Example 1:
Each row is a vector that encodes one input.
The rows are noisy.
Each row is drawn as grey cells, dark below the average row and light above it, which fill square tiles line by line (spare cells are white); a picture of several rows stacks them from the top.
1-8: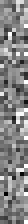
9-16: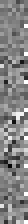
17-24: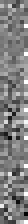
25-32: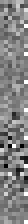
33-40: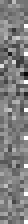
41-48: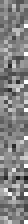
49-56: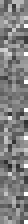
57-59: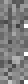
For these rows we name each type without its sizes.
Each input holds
either a fixed value, or a node of a tree and a true/false value.
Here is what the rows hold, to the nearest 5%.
About 15% of them hold a fixed value. The rest hold a node of a tree and a true/false value.
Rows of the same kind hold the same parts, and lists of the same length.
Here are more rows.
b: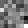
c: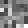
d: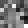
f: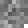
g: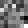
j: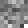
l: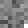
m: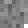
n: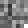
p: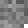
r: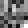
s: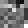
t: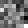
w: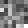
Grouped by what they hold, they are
b, c, d, g, t, w
f, j, l, m, n, p, r, s

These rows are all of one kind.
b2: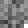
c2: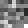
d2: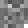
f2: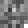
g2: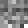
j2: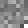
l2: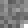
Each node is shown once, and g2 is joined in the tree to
b2.
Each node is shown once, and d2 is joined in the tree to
b2, f2 and l2.
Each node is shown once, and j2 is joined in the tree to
f2.
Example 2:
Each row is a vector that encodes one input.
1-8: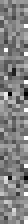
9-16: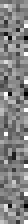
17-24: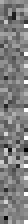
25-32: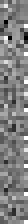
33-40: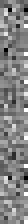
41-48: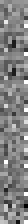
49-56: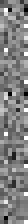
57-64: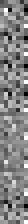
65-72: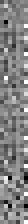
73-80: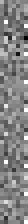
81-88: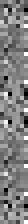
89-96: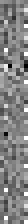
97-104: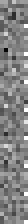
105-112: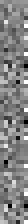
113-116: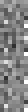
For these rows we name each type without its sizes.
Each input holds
either a point on a line, or four true/false values.
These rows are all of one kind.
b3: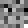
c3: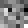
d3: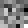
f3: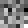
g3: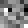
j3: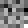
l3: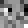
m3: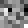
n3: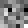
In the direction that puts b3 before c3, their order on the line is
b3, j3, f3, d3, n3, c3, g3, m3, l3.
